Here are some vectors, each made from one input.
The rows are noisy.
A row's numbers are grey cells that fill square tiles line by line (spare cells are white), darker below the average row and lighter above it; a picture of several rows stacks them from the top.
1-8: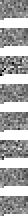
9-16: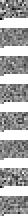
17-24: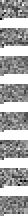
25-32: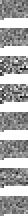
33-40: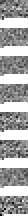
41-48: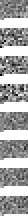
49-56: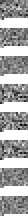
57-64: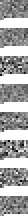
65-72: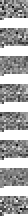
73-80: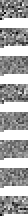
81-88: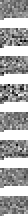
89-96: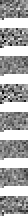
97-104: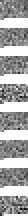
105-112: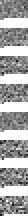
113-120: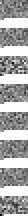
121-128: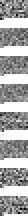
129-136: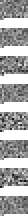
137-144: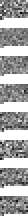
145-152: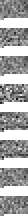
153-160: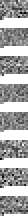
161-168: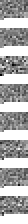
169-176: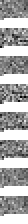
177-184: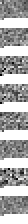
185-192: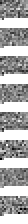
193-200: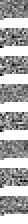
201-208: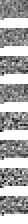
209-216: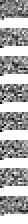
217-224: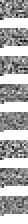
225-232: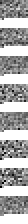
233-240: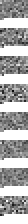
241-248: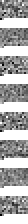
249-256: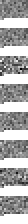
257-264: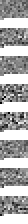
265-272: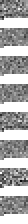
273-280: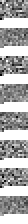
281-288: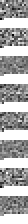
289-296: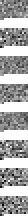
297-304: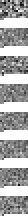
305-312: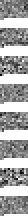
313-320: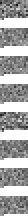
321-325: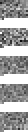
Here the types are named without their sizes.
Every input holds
either a node of a tree, or a list of points on a line.
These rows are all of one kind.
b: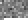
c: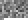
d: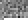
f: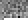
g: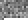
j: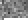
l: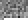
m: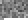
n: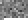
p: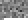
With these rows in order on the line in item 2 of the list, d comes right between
f and g.
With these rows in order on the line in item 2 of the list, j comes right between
f and l.
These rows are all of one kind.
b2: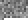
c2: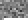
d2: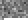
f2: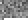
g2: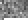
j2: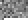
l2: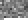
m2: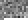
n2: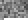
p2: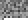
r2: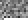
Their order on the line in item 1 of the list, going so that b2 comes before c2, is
r2, m2, p2, b2, j2, g2, f2, l2, n2, d2, c2.
